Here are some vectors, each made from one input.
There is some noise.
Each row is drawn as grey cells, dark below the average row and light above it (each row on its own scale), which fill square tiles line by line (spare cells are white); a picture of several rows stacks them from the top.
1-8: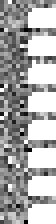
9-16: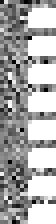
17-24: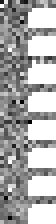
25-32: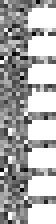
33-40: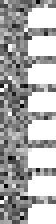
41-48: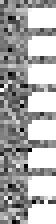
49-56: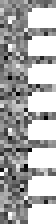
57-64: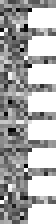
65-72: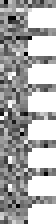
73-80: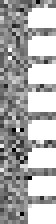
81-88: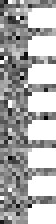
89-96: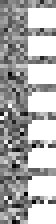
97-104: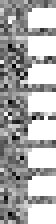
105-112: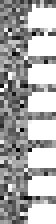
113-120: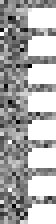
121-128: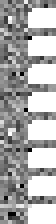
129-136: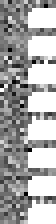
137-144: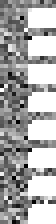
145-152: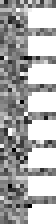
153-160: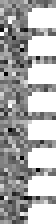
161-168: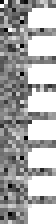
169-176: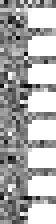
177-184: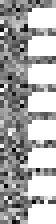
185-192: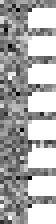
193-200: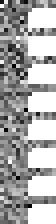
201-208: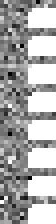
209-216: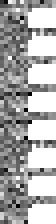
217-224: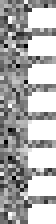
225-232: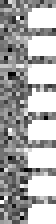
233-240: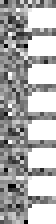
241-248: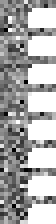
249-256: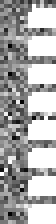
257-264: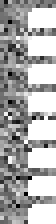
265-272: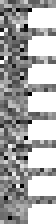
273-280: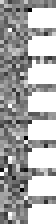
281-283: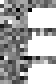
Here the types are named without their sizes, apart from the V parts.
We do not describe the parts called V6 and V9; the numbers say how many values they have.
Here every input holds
either three true/false values, or a value of V6 and a value of V9, or a list of points on a line.
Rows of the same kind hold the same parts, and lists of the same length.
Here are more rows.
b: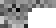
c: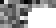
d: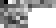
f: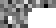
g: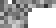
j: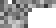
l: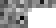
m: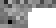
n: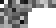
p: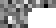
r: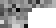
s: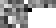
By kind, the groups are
b, r
c, n
d, l, m
f, p, s
g, j

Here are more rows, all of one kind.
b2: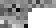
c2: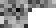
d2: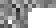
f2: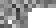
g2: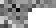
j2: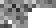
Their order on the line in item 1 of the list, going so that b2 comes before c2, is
b2, c2, g2, j2, f2, d2.
